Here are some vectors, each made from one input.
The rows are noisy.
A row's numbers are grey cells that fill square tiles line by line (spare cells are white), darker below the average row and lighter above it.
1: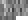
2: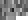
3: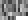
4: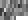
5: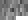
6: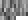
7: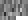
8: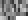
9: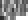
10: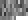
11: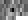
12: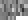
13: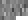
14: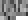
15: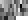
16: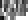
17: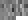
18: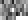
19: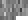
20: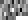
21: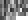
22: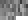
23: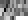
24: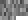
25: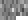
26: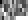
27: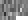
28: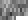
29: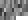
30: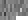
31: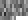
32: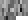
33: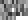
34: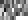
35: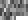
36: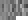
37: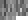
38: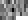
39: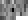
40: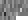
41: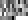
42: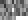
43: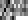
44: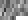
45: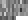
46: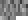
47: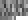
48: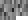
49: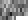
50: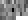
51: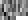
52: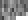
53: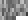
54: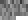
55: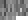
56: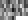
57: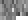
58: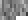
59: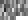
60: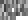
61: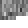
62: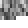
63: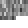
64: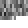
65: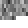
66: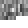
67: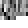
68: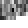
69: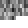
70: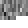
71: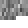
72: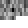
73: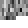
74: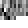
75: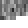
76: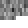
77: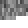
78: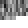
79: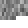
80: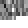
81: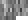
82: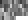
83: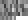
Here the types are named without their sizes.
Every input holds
a point on a circle.
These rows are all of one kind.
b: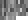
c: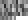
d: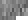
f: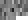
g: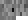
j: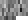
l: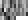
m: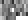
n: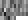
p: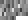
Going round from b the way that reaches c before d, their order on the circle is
b, n, l, c, m, p, j, d, g, f.
